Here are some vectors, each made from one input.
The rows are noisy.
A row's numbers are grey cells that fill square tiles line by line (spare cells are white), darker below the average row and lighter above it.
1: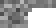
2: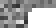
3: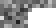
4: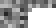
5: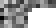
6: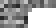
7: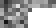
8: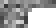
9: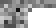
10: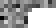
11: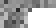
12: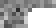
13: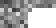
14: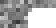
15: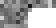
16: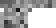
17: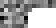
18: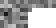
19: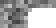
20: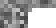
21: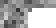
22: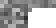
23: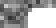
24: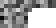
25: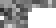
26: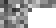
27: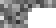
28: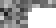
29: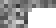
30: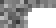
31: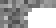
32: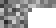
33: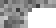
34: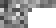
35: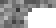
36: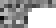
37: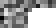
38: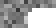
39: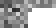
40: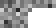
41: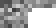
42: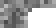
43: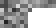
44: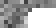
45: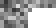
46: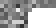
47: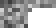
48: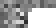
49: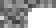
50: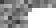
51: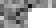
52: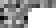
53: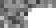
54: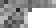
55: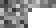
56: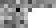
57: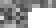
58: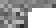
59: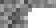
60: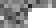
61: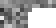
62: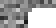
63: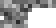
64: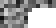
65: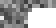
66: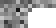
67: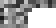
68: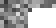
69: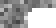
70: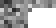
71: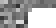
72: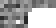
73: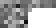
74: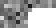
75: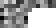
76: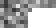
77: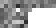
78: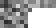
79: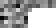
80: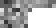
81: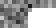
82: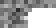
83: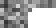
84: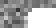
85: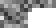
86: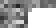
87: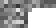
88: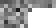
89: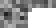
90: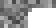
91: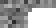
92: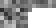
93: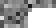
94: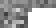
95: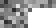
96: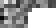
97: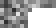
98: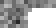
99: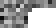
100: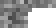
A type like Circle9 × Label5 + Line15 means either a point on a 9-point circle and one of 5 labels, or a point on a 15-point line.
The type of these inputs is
Line17.
